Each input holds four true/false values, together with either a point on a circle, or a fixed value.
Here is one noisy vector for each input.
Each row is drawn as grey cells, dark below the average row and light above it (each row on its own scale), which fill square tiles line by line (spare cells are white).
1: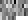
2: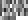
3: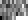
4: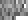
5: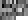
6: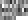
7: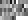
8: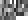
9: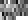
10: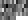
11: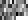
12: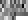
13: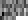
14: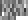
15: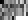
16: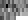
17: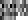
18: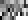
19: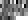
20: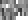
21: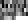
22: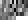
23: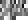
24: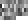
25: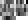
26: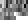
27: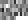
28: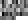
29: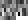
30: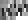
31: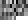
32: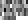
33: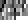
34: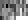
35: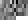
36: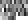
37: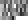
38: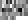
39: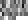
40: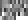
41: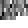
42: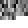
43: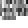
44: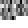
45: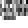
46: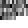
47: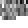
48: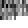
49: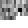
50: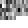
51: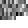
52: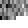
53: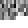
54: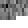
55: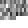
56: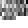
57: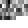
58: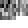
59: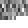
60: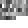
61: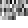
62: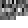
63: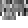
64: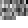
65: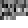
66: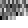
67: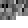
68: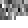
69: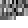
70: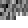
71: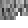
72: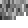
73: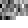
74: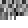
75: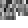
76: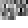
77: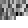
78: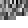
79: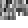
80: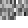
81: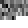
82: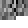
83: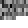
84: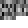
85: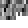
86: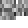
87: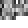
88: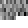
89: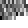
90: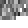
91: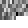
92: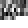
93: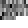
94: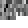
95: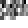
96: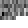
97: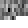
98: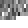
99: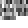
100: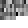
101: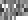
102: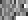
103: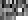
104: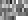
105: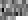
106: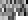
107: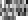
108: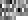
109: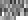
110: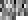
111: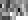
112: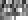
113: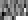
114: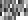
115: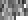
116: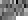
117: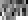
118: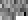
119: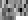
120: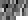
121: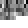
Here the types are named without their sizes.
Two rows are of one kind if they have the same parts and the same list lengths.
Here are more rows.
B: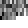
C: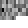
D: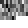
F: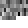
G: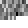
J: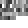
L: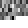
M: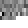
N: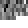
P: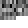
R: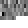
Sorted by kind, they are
B, F, G, J, N, P
C, D, L, M, R

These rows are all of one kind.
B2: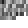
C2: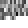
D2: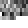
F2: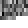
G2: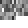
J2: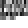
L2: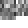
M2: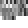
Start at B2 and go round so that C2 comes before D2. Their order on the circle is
B2, C2, J2, L2, F2, M2, D2, G2.
